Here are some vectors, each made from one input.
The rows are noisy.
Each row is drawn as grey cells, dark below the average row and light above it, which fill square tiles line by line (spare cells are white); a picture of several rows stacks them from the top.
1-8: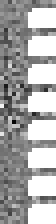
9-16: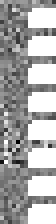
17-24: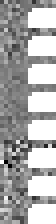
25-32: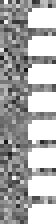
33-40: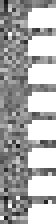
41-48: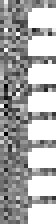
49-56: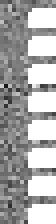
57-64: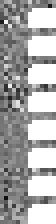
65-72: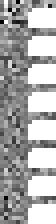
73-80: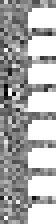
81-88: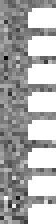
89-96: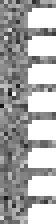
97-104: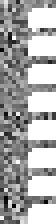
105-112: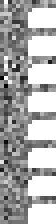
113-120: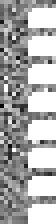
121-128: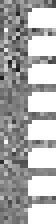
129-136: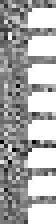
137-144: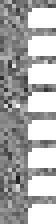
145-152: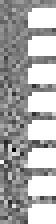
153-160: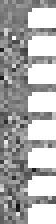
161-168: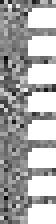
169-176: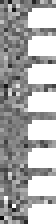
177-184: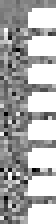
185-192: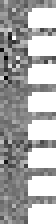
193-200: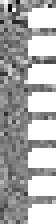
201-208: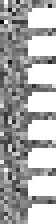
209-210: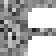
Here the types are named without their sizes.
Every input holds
either a point on a circle, or a node of each of four trees and three true/false values.
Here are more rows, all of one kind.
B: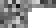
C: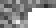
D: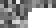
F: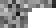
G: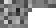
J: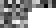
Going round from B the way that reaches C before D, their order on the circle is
B, C, J, G, D, F.
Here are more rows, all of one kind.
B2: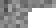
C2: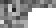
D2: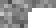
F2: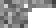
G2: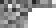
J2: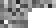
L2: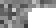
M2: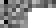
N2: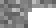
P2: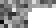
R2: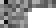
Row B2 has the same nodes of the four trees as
C2, J2, M2 and R2.
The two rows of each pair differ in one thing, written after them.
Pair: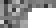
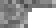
one of the three true/false values
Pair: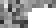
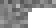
the node of one of the four trees
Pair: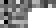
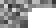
the node of one of the four trees
